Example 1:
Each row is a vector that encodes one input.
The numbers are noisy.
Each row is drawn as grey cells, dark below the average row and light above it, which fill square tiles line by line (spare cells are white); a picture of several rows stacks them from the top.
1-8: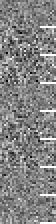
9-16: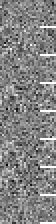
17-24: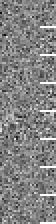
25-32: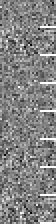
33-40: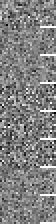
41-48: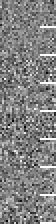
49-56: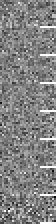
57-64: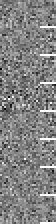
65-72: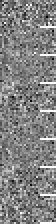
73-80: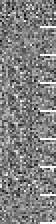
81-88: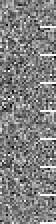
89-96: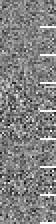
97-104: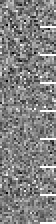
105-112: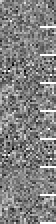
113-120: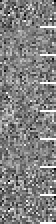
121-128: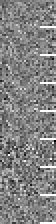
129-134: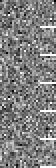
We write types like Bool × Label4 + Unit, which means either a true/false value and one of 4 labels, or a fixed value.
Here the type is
Bool × Bool × Bool × Bool + Label6 + Line12.
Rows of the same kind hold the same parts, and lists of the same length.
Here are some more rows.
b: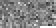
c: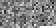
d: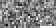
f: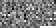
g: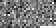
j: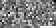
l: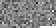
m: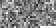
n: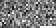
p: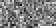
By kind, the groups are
b, c, l
d, m, p
f, g, j, n

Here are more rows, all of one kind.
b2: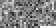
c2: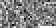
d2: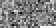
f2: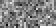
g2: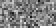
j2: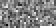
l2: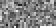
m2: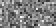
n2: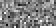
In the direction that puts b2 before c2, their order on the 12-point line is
j2, n2, l2, f2, b2, d2, g2, m2, c2.
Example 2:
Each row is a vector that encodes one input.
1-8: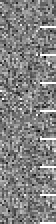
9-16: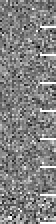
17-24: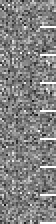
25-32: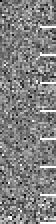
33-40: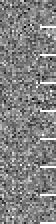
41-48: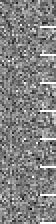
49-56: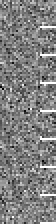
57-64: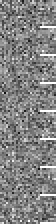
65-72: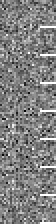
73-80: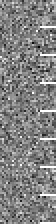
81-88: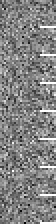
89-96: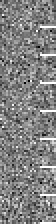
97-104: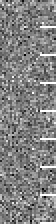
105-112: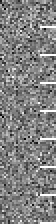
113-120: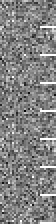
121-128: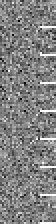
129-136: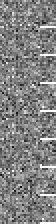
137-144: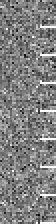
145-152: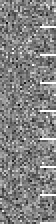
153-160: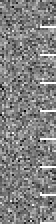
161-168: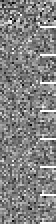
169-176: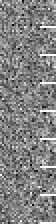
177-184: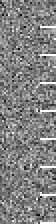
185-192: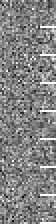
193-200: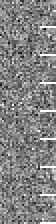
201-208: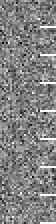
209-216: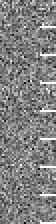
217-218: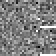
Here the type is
Bool × Bool × Bool × Bool + Label6 × Line10 × Line12 + Unit.
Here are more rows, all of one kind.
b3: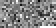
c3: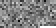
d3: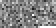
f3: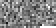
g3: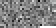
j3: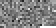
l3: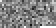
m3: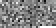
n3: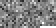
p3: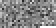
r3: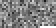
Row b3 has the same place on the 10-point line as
f3, g3, m3 and n3.
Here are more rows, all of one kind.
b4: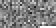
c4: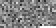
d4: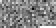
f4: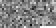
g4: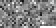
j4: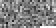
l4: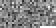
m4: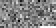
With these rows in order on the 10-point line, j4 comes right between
b4 and l4.
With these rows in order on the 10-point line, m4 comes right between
c4 and d4.
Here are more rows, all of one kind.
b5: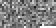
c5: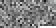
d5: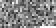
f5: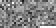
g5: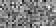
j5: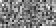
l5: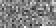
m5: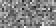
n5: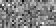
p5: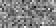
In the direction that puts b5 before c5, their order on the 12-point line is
m5, b5, l5, j5, p5, n5, d5, g5, f5, c5.
